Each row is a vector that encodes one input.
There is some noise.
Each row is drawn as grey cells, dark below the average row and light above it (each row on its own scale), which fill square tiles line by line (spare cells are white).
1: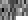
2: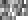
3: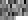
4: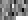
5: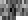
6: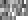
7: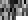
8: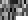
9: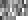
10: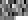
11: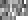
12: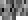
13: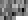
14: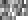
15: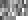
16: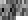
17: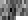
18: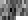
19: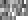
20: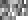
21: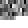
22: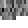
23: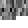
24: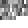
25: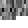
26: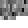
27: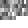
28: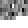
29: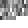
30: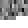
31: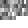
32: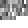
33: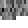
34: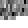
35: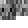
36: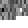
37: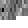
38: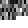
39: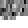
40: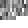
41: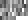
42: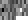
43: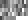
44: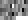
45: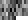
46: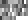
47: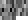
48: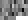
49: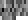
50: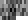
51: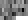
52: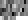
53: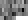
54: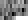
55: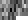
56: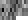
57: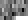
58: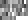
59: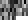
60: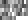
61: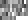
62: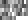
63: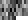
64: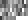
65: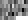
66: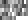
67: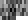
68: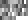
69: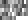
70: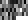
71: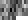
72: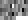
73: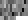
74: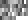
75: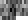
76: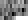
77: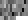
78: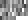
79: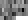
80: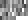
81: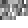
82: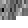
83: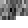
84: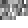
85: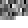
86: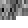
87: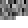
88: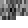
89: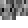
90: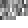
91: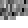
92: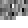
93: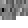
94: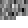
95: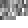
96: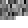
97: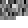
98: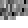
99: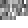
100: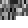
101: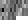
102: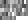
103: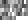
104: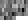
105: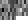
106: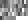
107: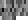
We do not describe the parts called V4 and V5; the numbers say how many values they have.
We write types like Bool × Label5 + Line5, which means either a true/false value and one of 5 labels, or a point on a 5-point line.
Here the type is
Bool × V4 × V5 + Line3 × Line3.
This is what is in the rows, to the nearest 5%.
About 35% of them hold a point on each of two 3-point lines. The rest hold a true/false value, a value of V4 and a value of V5.
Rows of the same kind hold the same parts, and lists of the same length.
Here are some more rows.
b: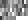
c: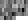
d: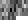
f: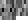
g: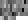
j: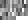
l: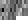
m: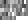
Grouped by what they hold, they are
b, j, m
c, d, f, g, l

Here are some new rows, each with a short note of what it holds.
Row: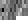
a true/false value, a value of V4 and a value of V5
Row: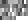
a point on each of two 3-point lines
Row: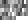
a point on each of two 3-point lines
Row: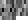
a true/false value, a value of V4 and a value of V5
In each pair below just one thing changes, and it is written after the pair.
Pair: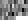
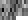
the true/false value
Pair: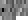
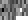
the value of V4
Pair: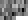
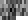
the true/false value
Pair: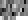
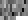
the value of V5
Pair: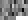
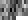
the true/false value
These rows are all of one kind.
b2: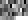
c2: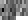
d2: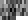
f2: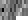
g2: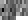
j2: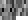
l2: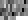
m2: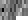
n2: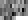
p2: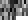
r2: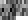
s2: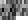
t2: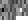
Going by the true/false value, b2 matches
l2 and n2.
